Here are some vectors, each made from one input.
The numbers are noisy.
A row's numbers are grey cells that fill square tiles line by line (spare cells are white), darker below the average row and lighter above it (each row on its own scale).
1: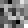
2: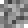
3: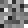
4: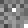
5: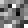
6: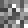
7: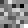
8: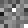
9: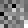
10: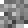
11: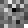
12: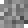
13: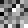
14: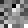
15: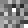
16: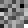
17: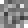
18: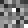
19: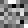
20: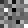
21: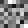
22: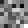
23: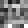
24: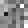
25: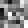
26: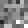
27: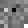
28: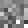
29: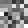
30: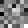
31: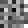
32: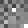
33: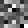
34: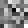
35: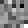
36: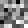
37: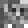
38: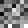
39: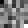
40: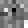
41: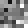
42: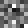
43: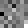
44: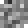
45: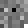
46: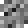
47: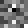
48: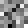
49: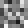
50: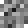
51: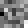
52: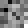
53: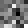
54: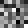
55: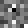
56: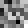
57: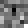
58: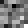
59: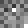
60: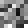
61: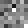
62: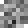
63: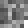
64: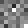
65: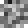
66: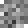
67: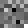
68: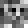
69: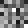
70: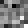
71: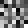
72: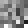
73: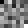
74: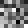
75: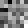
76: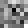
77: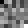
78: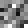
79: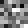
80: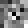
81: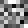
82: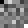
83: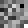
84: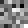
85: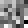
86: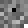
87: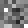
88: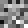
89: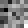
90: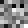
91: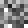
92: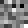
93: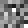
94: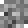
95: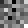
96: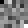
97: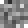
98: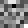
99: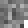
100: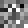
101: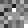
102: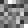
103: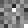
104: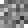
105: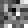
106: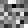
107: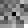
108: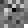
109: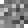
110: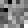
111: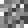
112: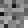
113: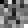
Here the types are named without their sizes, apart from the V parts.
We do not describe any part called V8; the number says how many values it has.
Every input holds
a point on a line, together with either a point on a line, or a value of V8.
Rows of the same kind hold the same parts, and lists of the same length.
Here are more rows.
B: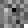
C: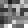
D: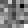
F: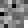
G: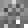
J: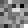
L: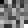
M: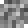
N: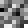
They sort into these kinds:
B, D, G, J, L, N
C, F, M

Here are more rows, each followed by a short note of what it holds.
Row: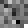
a point on a line and a value of V8
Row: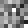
a point on a line and a value of V8
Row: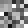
a point on a line and a value of V8
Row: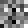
a point on a line and a value of V8
